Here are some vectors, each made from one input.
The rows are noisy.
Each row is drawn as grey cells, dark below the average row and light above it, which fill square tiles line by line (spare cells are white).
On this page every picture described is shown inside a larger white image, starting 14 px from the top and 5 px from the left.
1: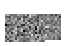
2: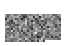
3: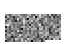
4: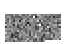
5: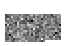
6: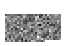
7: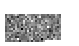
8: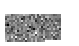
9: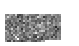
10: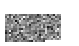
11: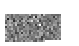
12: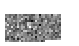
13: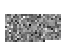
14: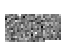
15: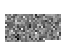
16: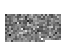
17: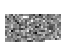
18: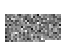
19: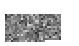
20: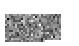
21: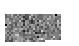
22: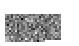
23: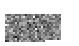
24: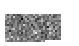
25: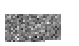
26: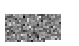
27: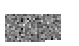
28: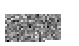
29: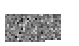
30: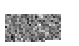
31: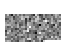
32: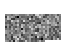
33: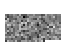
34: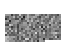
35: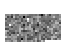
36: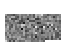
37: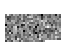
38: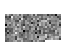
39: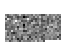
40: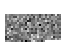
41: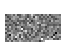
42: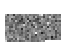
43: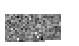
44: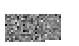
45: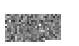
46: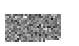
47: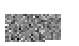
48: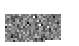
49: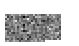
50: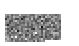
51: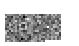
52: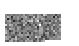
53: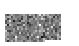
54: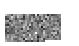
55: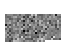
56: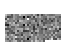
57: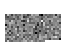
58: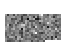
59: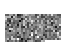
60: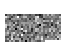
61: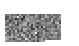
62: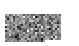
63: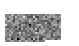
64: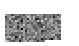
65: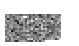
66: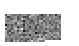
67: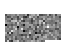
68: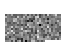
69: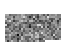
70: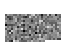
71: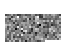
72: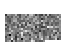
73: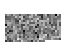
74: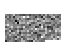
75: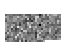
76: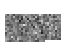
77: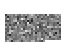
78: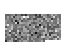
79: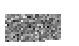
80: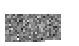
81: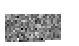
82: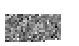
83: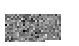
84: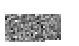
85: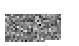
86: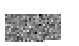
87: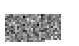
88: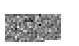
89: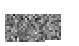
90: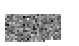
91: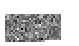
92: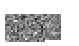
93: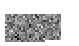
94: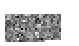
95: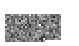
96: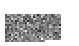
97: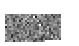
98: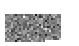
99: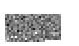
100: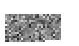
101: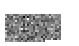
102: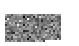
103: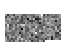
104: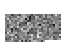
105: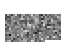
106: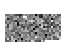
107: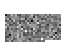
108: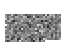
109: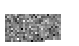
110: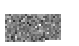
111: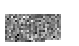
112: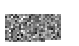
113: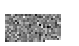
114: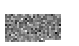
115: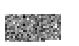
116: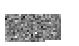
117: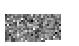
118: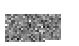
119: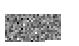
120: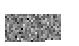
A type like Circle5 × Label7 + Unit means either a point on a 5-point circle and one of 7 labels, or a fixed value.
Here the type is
Circle5 × Circle10 × Line8.
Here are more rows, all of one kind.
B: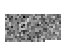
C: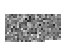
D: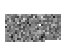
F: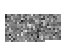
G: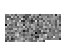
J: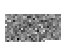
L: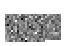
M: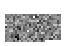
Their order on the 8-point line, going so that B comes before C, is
B, G, F, J, C, D, M, L.
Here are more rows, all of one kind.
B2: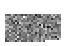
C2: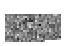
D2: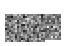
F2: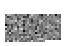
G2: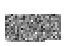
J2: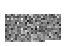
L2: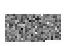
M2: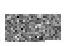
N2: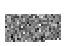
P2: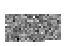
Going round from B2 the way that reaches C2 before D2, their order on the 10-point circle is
B2, C2, J2, F2, D2, G2, L2, M2, N2, P2.
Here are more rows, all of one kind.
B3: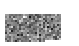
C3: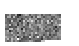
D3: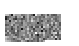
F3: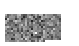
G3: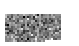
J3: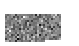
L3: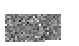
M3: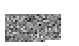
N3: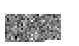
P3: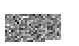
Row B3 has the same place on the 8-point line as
C3, D3, G3 and L3.
